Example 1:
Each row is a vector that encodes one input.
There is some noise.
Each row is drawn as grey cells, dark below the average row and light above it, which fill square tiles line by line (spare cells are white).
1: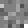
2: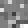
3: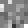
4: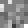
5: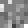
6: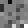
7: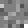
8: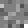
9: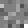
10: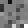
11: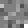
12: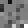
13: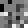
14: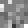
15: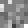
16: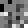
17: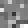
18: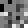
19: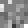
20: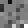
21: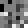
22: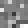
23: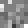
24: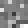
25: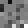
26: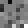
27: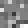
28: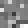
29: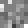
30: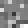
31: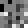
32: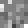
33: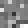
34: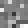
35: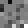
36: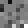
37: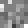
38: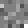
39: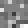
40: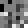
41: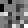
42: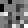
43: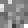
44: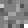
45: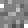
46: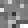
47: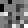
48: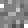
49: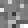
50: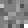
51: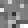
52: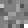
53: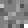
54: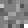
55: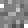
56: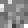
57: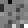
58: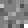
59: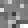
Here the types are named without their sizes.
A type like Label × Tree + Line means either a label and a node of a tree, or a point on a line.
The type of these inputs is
Line.
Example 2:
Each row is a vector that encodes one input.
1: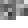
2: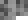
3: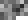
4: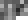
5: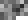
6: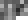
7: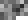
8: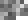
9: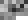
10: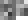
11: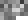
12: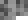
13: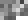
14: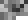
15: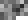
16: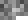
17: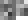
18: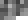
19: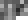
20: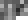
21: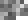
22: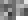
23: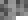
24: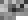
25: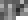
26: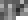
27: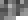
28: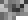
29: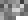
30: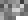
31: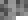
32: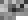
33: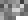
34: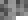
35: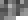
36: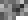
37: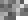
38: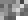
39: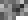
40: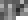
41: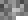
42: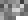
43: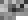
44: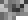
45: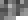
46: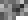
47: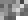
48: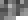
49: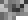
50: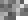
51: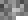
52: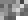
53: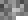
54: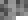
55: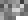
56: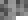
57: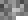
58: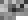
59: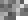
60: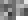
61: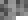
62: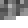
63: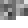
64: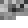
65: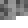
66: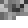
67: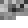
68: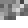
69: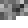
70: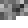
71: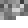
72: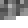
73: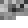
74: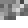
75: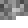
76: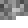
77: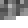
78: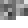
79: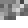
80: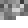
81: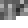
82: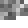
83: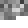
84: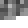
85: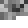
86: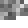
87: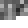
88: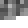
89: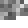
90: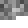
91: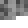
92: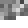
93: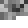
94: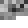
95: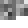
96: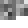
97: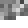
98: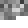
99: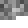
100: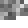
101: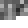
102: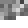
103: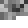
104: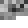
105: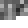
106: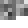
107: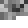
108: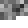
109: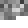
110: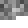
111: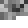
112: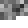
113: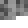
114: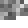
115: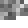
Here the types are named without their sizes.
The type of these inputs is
Line.
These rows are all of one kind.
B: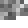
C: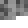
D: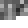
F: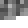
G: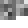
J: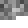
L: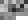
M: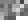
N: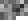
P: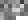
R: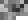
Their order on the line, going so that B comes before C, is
G, B, M, P, J, C, F, D, N, R, L.
